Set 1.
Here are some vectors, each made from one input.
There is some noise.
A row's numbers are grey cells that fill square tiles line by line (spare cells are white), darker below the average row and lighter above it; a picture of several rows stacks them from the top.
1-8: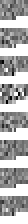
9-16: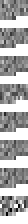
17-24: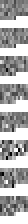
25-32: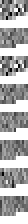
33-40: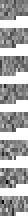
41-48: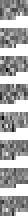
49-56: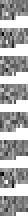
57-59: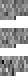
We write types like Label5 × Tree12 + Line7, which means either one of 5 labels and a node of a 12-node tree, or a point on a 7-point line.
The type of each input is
List2(Line5).
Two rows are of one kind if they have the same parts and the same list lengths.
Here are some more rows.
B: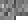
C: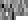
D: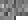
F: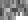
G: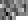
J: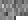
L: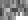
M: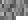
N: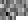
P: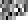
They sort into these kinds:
B, C, D, G, J, M, N
F, L
P

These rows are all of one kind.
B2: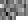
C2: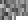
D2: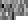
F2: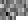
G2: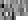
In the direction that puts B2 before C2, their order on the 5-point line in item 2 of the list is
G2, F2, B2, D2, C2.
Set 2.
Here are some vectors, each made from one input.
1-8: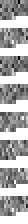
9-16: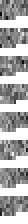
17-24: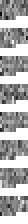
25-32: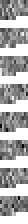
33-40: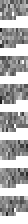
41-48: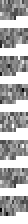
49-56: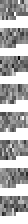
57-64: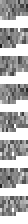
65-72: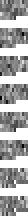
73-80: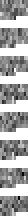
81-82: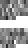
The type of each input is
Bool × Label9.
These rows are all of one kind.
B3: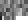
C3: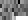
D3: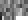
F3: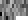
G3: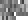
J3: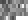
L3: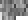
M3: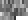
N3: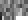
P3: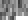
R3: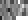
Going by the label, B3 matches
D3, N3 and R3.
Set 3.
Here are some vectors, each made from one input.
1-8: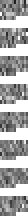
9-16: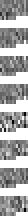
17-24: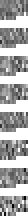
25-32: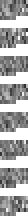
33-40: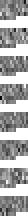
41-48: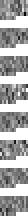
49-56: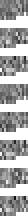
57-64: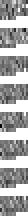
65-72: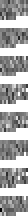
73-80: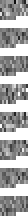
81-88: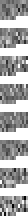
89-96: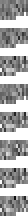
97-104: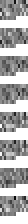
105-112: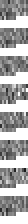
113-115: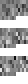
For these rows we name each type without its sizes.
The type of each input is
Bool × (Circle + Unit).
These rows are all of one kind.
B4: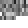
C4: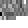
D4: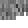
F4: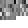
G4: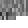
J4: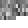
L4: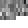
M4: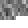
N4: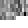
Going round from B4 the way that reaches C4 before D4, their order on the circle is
B4, M4, N4, C4, J4, L4, G4, F4, D4.
